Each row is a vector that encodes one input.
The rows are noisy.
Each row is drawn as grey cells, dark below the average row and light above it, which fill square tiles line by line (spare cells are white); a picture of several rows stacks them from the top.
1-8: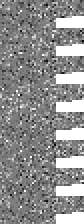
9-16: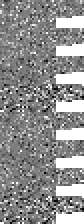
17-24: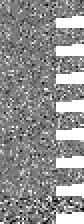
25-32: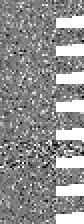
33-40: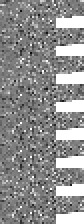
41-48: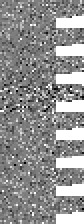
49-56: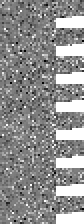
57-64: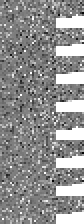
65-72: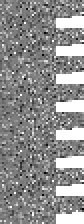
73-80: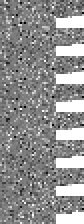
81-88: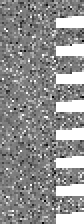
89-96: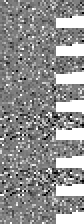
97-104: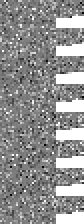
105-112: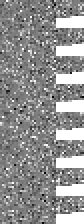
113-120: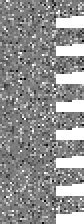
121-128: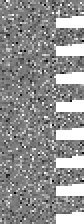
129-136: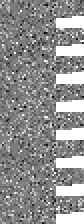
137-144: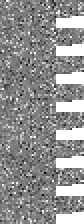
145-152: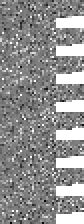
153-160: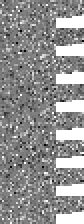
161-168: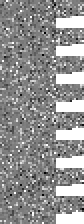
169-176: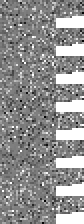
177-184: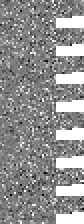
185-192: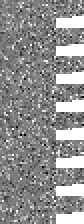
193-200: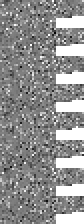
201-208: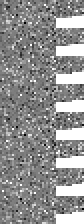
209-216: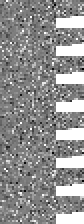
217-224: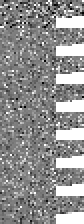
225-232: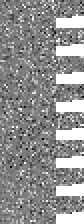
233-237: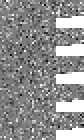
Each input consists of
a list of up to two points on an 11-point circle.
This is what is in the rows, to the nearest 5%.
All of them are lists of up to two points on an 11-point circle: about 5% are empty, 40% hold one and 55% two.
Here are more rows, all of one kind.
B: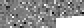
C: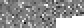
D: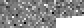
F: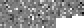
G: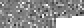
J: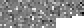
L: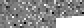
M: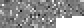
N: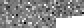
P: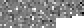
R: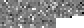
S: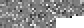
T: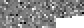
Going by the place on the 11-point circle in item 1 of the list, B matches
D, L and N.
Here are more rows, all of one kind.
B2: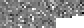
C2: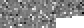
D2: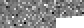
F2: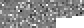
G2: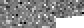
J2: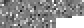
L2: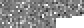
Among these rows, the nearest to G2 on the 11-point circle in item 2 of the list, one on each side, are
B2 and J2.
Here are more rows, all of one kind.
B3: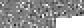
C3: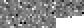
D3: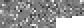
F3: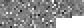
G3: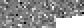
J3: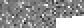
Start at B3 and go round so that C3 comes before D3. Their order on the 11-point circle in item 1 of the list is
B3, J3, C3, G3, F3, D3.
